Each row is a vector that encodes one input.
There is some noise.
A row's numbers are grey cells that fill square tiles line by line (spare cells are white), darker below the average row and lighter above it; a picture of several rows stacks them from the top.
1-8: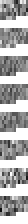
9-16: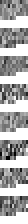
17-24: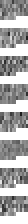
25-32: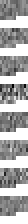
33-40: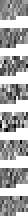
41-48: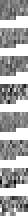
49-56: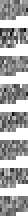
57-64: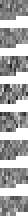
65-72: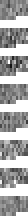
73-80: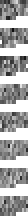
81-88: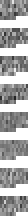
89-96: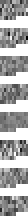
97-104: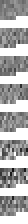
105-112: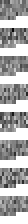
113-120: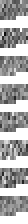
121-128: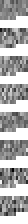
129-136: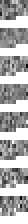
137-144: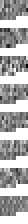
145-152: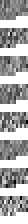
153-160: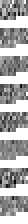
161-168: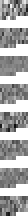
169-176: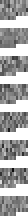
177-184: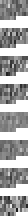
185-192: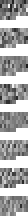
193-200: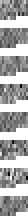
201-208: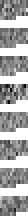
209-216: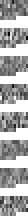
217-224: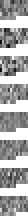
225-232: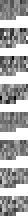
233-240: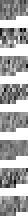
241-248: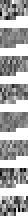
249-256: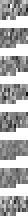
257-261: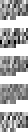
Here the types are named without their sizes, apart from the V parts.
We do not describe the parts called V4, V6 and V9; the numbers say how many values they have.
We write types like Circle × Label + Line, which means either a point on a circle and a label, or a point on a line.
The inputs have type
Label × (Label × (Line + V4) + V6 × V9).
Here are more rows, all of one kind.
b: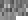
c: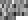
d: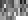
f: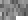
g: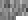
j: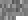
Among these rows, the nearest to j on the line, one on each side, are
b and d.
